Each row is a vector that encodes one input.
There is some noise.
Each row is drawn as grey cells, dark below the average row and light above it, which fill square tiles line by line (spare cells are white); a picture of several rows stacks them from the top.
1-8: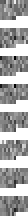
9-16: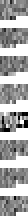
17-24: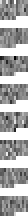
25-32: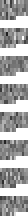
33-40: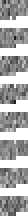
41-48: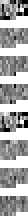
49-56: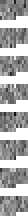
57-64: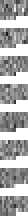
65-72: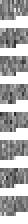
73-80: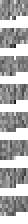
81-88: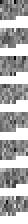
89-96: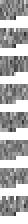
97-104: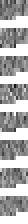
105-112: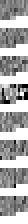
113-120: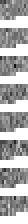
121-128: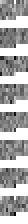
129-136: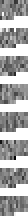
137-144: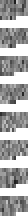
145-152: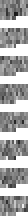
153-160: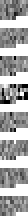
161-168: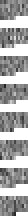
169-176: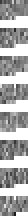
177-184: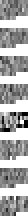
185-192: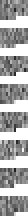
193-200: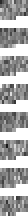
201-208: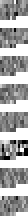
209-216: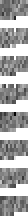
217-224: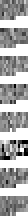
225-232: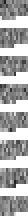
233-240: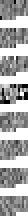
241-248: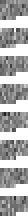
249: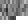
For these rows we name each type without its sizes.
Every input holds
either a fixed value, or two labels, a node of a tree and a true/false value.
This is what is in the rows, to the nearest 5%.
About 5% of them hold a fixed value. The rest hold two labels, a node of a tree and a true/false value.
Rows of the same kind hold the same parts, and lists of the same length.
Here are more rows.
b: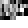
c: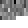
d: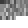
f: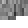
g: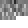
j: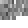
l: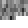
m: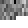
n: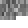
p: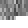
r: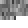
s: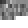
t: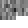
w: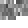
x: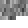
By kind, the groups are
b
c, d, f, g, j, l, m, n, p, r, s, t, w, x

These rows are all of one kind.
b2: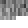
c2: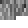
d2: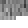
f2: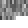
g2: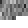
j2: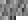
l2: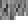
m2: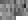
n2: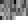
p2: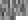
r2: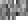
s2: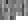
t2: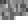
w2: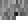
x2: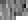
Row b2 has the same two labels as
c2, m2, n2 and x2.
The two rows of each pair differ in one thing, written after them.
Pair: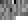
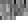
one of the two labels
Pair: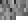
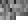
one of the two labels
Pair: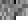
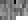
the node of the tree
